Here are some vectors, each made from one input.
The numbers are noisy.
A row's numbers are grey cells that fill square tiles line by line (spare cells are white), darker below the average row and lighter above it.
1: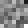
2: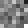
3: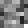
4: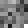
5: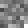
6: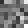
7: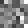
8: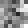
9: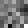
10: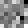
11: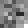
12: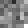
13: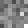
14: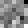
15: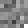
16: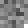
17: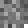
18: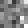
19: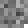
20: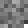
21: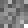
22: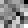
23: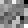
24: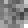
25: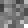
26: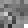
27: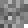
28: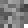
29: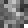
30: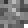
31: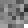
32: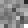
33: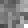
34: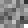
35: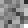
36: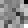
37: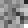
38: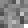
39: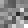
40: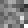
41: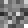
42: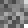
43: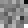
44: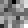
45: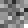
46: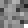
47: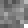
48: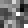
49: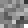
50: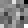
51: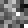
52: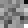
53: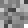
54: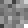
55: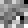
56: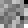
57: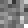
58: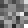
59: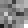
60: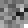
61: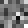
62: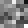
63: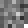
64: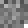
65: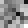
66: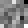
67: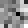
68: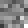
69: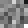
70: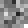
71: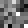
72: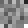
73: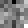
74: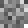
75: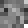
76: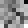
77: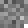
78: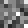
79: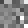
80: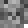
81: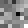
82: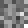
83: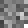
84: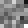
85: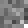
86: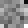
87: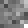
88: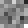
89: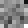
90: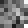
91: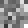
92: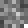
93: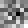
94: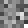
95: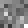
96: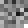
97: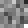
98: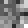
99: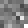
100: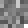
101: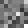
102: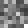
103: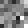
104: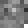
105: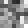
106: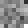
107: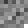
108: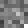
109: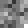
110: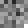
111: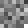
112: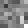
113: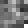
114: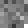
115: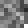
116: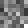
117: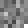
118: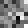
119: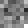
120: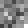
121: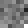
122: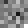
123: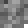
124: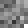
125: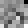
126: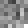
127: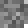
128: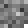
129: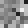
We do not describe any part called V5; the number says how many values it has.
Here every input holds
either two labels (each one of 9), or a value of V5.
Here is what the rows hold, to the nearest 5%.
About 70% of them hold two labels (each one of 9). The rest hold a value of V5.
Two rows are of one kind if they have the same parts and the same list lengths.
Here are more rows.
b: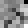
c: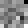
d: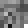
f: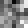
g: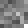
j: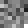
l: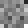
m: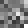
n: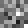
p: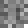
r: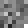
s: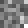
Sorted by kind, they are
b, c, l, n
d, f, g, j, m, p, r, s

